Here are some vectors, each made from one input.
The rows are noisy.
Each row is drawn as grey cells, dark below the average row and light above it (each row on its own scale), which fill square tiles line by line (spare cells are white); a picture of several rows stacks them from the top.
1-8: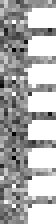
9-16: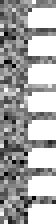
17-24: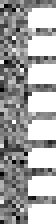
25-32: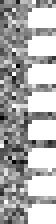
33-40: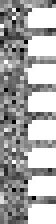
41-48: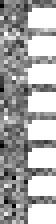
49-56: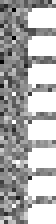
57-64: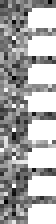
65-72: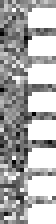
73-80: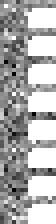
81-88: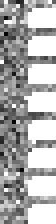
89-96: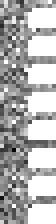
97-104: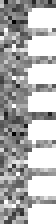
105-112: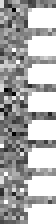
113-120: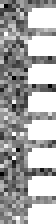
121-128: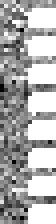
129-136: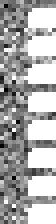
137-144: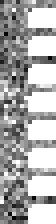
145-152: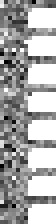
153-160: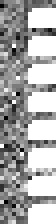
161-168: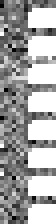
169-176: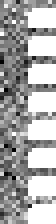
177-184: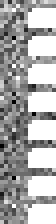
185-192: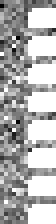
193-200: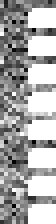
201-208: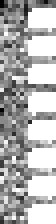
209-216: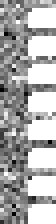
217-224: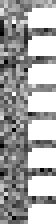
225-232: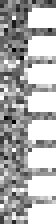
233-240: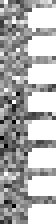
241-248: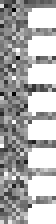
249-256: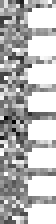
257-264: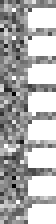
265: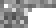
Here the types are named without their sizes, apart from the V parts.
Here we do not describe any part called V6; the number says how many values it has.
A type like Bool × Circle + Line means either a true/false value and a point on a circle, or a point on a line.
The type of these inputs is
Line × List(V6) + List(Circle).
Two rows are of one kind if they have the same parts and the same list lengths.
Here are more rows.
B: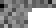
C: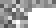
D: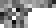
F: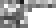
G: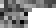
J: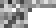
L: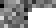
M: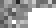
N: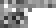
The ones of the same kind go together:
B
C, J
D
F, N
G
L
M

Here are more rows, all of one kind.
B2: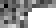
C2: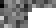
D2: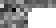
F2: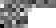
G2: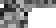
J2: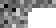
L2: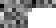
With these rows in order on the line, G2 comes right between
D2 and F2.
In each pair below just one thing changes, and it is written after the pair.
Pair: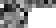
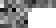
the place on the line
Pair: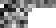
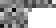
the place on the line
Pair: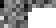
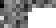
the value of V6 in item 2 of the list
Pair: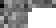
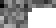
the value of V6 in item 1 of the list
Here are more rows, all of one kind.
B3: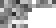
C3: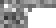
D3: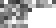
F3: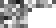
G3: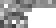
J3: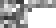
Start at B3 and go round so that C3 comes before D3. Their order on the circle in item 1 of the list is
B3, G3, C3, J3, F3, D3.
